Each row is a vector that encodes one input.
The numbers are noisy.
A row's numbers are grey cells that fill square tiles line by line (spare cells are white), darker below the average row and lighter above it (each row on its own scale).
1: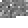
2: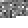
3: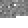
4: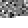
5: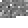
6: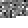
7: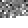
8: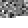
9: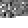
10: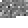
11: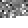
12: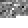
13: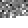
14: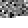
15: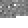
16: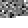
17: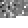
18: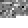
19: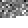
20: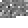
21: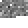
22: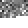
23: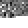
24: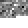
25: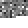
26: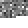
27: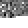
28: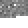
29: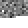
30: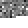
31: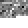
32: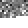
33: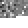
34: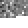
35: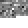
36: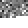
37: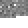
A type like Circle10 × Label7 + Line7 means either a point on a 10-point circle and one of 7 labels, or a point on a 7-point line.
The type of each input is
Bool × Bool × Bool.
